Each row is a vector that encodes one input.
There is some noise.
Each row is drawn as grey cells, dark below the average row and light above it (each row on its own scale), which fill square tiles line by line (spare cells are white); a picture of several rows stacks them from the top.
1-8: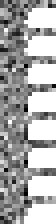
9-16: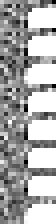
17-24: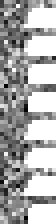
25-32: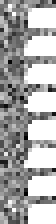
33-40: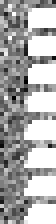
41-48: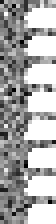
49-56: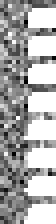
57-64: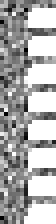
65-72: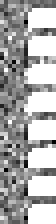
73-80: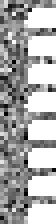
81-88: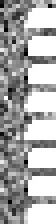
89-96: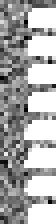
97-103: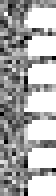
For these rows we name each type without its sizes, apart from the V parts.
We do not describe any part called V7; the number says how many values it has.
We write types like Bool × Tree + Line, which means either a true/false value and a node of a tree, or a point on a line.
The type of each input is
Label × Label + V7.
